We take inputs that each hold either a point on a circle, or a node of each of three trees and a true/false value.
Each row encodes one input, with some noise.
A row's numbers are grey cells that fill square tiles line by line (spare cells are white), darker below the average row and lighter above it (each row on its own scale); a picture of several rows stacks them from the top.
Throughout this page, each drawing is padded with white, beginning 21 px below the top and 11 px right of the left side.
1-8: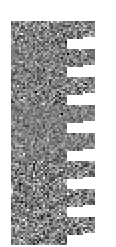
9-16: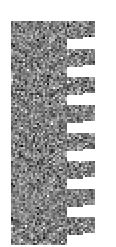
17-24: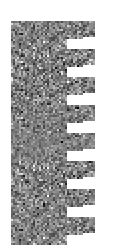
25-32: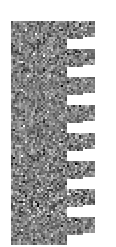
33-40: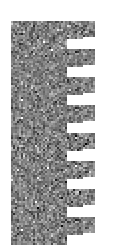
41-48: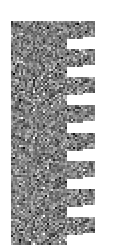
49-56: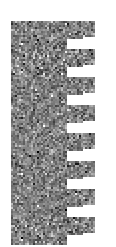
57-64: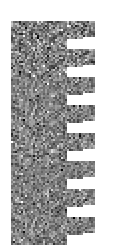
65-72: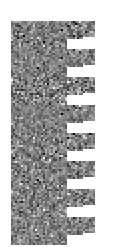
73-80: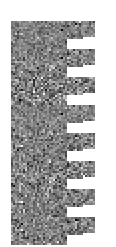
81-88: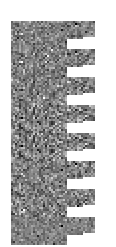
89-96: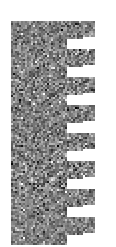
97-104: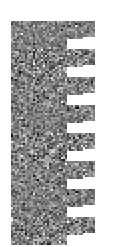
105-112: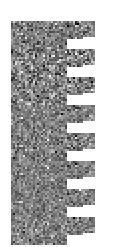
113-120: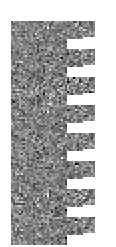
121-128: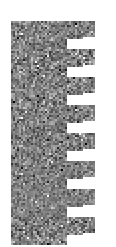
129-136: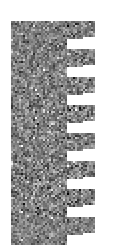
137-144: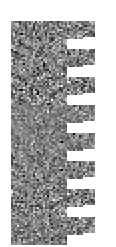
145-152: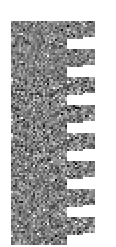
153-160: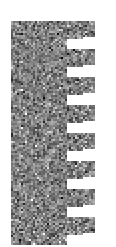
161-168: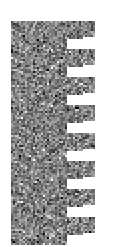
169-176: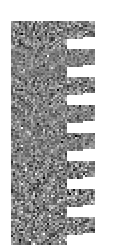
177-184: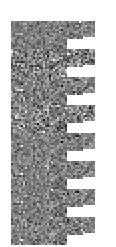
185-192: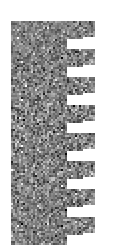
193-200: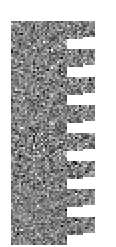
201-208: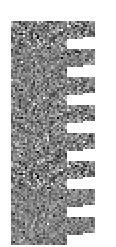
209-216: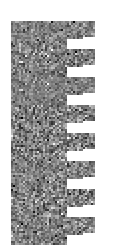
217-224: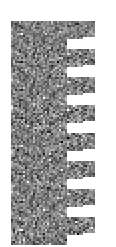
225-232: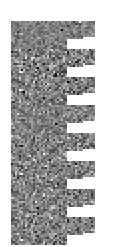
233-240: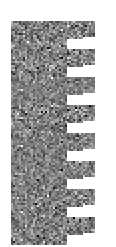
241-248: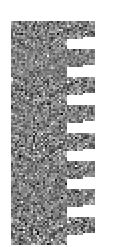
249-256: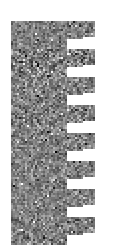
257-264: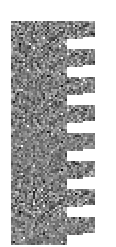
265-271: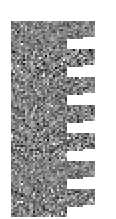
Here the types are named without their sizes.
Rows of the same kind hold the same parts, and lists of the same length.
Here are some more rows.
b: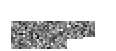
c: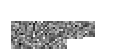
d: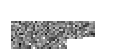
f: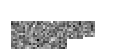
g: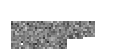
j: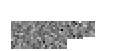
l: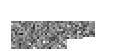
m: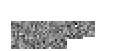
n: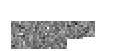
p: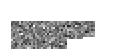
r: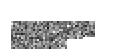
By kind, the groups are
b, c, d, l, r
f, g, j, m, n, p

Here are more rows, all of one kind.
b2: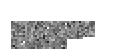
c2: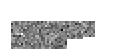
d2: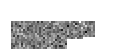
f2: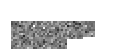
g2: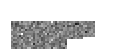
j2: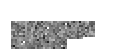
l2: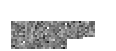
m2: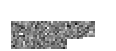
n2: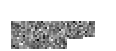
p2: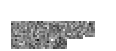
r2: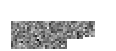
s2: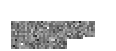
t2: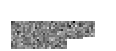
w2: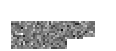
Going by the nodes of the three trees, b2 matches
j2, l2 and m2.
